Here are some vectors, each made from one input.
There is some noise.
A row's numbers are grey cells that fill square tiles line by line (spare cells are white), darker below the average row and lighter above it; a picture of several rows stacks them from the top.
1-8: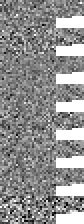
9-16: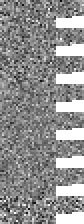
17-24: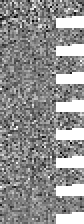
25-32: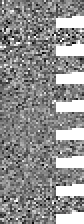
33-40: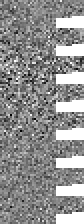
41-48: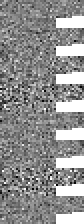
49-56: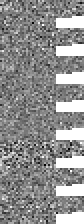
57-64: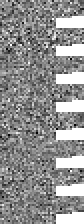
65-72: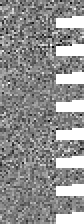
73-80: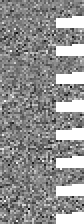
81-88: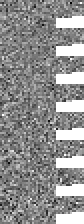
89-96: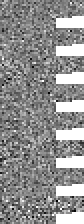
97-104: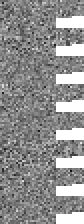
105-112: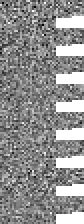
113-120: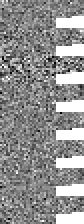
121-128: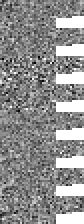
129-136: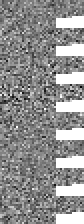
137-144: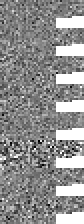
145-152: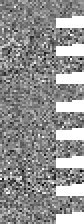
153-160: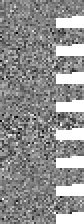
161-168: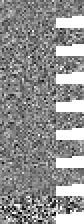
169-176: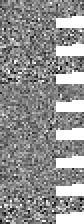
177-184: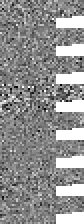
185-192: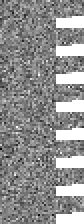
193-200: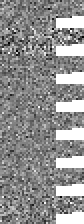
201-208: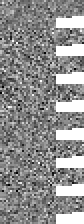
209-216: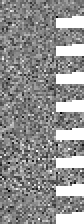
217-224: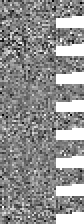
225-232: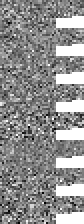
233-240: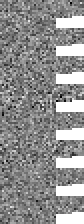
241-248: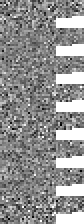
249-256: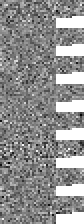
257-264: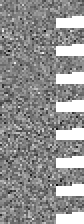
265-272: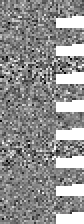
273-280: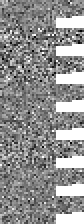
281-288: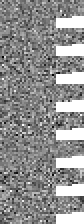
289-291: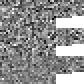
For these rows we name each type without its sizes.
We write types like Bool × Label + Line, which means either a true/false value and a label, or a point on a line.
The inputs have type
Bool × (Circle + Unit) × Line.
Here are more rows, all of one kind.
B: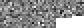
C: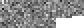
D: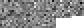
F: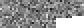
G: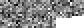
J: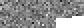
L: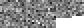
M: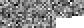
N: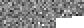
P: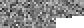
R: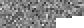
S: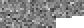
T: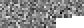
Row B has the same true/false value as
D, N, P and T.
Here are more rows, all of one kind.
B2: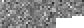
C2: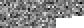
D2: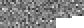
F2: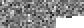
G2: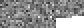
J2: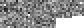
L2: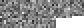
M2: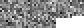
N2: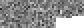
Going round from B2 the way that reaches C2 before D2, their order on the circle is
B2, C2, J2, G2, D2, N2, F2, L2, M2.
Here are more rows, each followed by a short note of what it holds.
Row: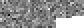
a point on a line and a true/false value
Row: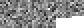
a point on a line and a true/false value
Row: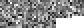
a point on a circle, a point on a line and a true/false value
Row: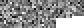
a point on a circle, a point on a line and a true/false value
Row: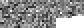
a point on a circle, a point on a line and a true/false value
